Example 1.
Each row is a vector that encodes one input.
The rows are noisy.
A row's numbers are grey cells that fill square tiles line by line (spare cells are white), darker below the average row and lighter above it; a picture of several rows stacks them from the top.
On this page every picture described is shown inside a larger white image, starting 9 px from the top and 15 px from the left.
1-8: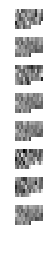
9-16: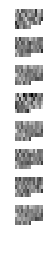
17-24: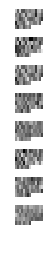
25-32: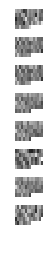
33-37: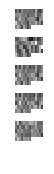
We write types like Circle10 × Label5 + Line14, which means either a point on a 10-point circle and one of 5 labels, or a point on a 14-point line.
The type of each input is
Bool × Line5.
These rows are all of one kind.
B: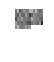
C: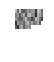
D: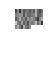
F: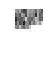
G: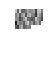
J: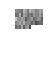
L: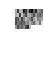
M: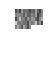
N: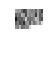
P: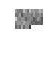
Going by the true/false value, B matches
D, J, M and P.
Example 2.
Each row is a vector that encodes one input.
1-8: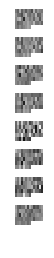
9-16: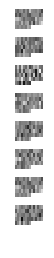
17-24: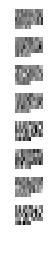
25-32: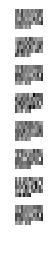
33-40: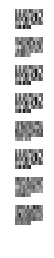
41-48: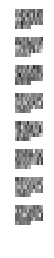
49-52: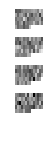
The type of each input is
List2(Line6).
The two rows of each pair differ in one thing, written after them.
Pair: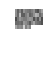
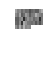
the place on the 6-point line in item 1 of the list
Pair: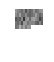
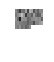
the place on the 6-point line in item 1 of the list
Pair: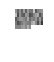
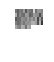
the place on the 6-point line in item 2 of the list
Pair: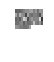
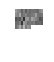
the place on the 6-point line in item 1 of the list
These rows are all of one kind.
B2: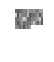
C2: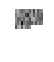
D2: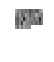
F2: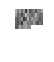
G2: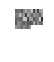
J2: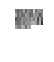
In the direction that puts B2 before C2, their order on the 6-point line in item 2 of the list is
F2, B2, D2, G2, C2, J2.
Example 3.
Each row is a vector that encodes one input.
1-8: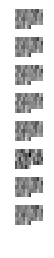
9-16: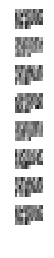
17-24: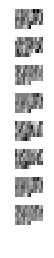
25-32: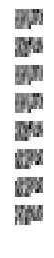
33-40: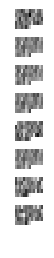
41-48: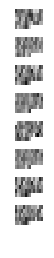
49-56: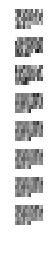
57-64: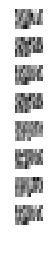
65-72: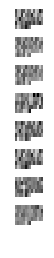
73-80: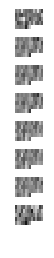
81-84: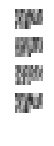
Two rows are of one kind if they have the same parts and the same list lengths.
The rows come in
2 kinds.
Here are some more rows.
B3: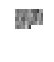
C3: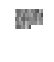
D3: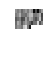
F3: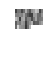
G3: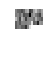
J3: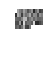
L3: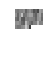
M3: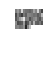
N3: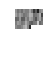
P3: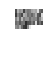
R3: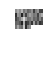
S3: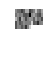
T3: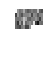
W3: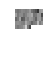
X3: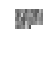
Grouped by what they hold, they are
B3, C3, D3, L3, N3, W3, X3
F3, G3, J3, M3, P3, R3, S3, T3

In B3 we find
a node of a 7-node tree.
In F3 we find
a point on a 6-point line.
